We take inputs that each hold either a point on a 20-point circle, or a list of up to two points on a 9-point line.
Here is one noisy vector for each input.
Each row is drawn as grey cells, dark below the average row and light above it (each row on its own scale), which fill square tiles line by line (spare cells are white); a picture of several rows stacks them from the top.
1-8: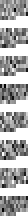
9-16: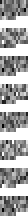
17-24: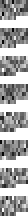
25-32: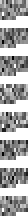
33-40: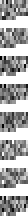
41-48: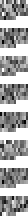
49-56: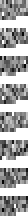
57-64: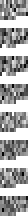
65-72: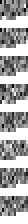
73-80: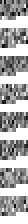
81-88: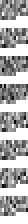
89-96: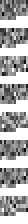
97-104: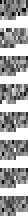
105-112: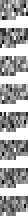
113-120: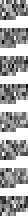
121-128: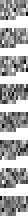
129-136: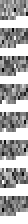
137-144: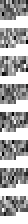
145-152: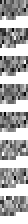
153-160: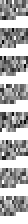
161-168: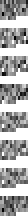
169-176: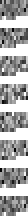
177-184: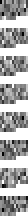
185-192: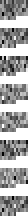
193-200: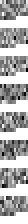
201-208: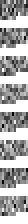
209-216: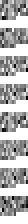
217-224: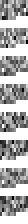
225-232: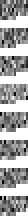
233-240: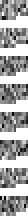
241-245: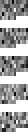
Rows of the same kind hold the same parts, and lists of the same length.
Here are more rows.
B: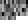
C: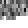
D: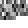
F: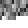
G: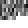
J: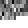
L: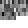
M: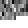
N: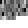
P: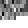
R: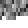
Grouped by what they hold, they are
B, C, L, N
D
F, J, M, P, R
G

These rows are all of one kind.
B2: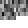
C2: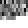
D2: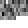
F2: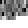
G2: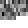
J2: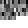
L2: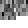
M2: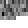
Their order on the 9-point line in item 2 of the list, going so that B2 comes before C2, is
F2, M2, D2, B2, G2, L2, C2, J2.
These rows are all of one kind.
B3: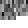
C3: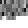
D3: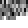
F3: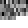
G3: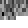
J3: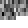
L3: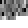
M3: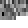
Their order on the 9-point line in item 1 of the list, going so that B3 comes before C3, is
B3, G3, J3, M3, F3, D3, C3, L3.
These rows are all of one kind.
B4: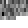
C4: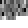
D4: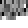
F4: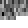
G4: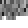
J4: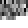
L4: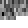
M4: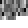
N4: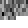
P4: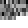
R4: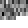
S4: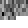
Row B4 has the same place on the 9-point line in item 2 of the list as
C4, F4, G4 and L4.
